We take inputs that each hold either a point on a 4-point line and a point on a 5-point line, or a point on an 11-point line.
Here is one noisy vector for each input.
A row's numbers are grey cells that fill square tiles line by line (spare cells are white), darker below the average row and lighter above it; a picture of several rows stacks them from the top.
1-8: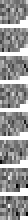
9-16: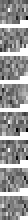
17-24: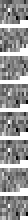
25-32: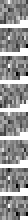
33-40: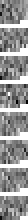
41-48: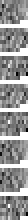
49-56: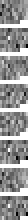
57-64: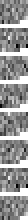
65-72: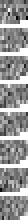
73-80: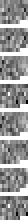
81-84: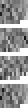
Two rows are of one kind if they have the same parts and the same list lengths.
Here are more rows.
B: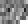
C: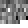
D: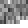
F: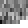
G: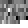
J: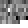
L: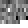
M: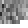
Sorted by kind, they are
B, D, F, M
C, G, J, L

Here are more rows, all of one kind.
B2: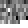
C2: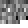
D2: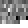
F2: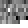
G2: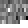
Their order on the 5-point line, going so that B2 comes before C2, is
B2, F2, D2, G2, C2.
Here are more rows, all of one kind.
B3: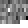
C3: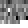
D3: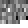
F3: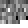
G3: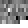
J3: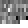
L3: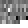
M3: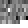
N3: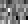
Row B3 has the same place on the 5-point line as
J3 and L3.
